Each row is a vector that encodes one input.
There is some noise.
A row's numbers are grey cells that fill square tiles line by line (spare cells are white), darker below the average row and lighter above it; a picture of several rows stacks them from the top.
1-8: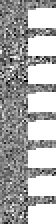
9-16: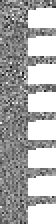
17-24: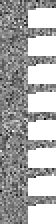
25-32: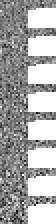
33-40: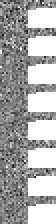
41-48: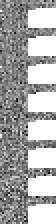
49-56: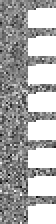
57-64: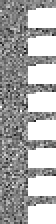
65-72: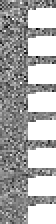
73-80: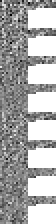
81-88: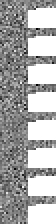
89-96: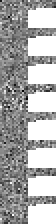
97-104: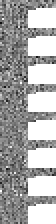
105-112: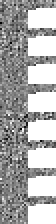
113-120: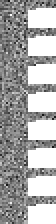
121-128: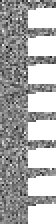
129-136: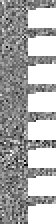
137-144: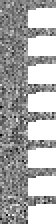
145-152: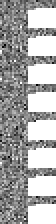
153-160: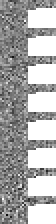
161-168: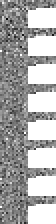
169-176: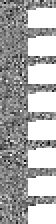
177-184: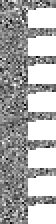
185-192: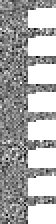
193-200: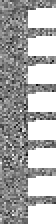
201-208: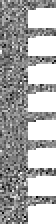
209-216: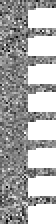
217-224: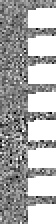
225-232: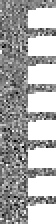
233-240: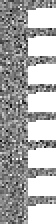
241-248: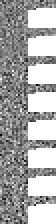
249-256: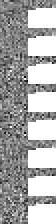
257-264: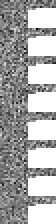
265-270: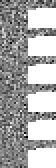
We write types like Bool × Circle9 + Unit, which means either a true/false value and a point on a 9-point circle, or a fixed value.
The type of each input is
Bool × Bool × Bool + Line10 + Line15.
